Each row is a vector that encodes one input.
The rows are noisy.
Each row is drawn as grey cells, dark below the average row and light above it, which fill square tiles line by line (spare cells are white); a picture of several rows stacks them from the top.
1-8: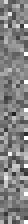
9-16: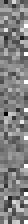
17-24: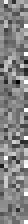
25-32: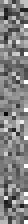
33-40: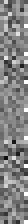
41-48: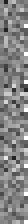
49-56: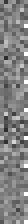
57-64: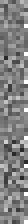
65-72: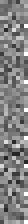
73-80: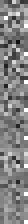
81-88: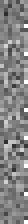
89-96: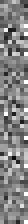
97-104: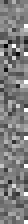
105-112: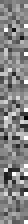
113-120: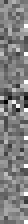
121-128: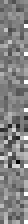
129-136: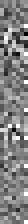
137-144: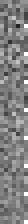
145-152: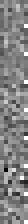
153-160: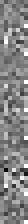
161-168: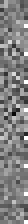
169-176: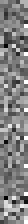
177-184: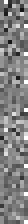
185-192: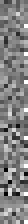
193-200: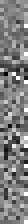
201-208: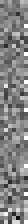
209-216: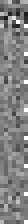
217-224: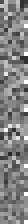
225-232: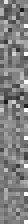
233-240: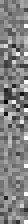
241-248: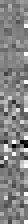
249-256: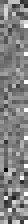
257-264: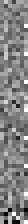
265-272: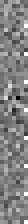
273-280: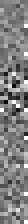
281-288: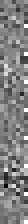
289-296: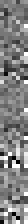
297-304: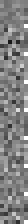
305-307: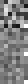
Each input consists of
one of 9 labels, together with a list of up to two points on a 9-point line.
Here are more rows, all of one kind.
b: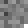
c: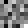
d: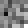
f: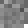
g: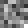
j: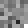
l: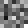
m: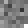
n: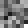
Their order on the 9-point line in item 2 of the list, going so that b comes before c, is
b, g, l, d, n, j, f, c, m.
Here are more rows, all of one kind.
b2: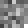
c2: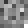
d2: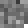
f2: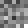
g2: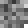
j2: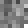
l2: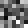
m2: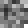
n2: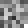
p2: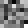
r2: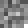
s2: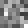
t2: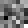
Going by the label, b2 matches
j2, n2 and t2.
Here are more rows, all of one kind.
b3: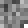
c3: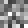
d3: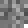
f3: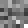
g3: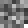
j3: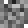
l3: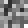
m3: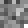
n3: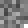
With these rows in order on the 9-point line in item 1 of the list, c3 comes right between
d3 and g3.
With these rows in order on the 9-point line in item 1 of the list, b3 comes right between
g3 and n3.
